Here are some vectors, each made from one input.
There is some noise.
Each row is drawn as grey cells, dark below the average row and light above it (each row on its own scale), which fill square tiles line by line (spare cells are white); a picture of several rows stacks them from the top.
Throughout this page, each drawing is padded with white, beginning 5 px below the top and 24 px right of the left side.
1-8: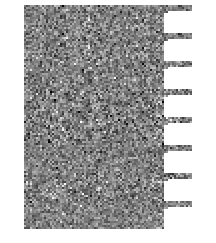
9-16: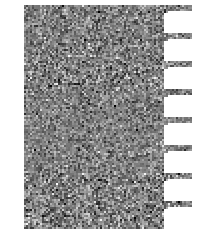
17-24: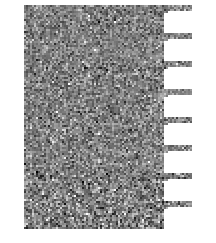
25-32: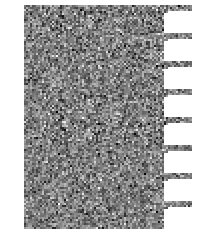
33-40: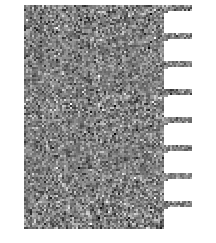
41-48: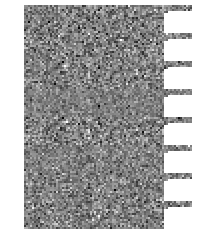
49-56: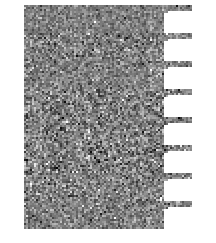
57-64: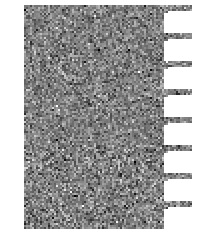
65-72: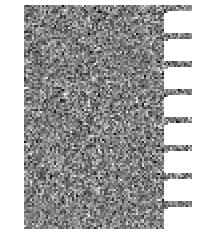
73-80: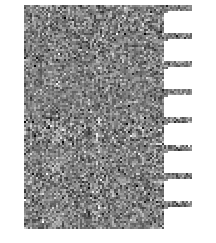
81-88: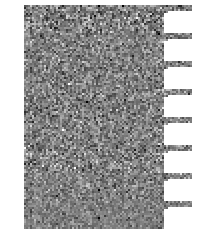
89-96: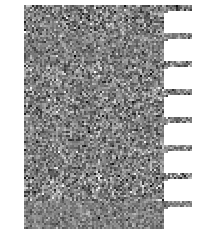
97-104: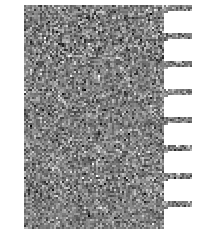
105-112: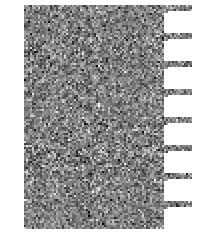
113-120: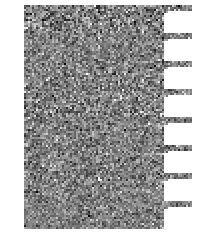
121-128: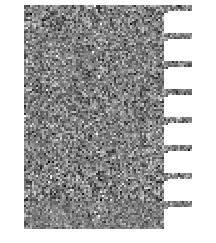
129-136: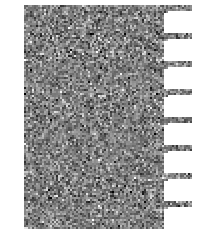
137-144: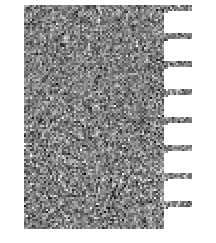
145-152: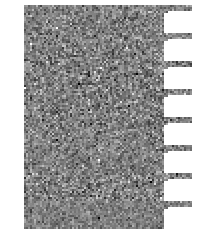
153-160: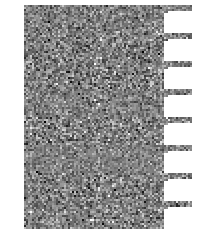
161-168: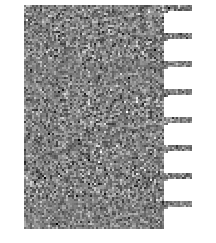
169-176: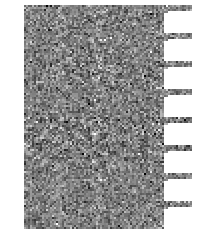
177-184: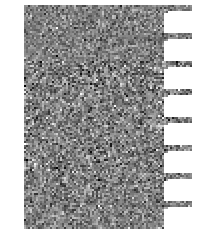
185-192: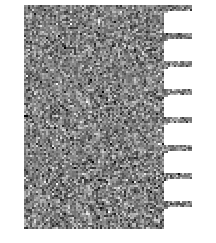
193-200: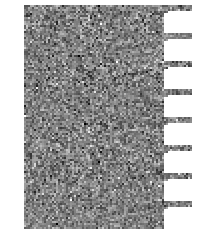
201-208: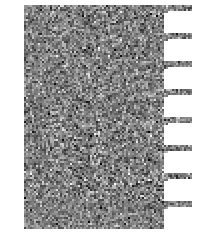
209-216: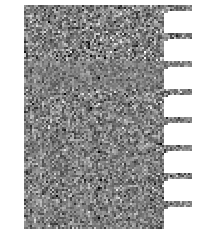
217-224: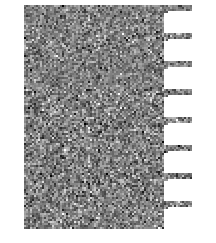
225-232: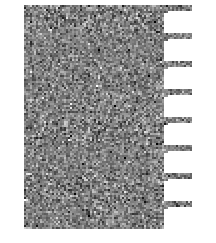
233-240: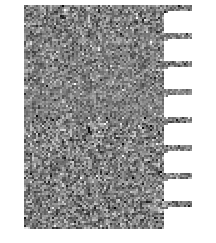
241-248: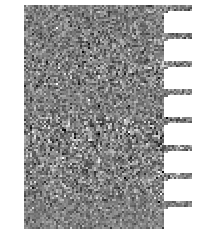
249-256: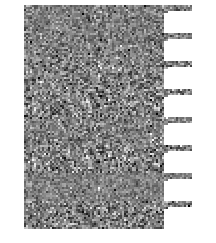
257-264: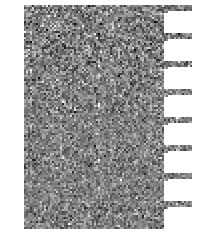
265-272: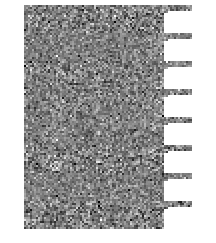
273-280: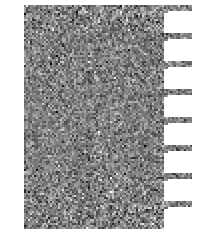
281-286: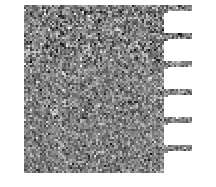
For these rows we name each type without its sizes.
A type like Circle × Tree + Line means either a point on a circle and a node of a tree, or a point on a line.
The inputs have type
Circle + Tree × Tree × (Tree + Unit).
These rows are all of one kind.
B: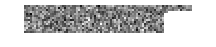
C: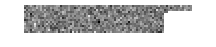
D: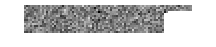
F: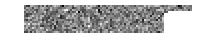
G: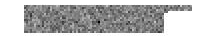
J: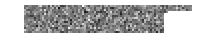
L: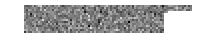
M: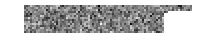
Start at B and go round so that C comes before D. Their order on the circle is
B, G, C, L, J, D, F, M.
